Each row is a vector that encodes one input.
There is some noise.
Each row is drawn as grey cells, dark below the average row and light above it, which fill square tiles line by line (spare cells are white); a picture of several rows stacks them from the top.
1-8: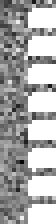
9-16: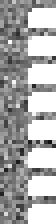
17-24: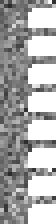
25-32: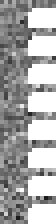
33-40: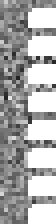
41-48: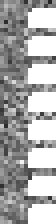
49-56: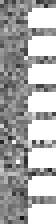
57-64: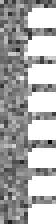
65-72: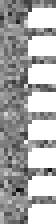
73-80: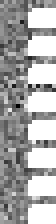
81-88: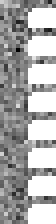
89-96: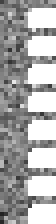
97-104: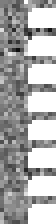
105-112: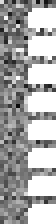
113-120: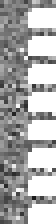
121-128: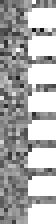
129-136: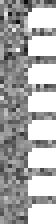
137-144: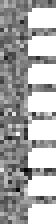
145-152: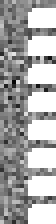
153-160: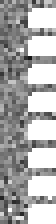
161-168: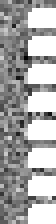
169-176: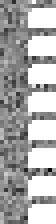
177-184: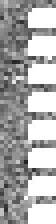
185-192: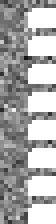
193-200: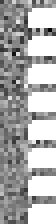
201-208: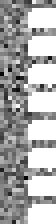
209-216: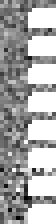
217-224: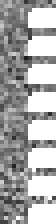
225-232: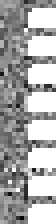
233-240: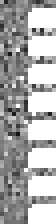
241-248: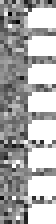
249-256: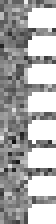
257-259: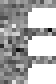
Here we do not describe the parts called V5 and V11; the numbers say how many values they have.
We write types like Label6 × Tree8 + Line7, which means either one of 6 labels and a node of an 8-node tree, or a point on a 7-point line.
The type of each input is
Bool × V11 + Line7 × V5.
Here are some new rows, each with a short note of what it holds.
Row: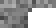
a true/false value and a value of V11
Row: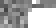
a point on a 7-point line and a value of V5
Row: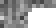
a point on a 7-point line and a value of V5
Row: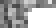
a point on a 7-point line and a value of V5
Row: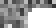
a point on a 7-point line and a value of V5
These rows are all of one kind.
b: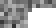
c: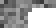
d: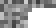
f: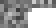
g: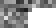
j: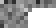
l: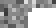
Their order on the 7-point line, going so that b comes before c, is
j, l, f, g, b, c, d.
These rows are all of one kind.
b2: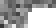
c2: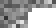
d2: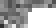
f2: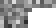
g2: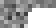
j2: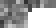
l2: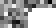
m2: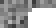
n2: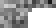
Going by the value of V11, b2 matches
d2 and n2.
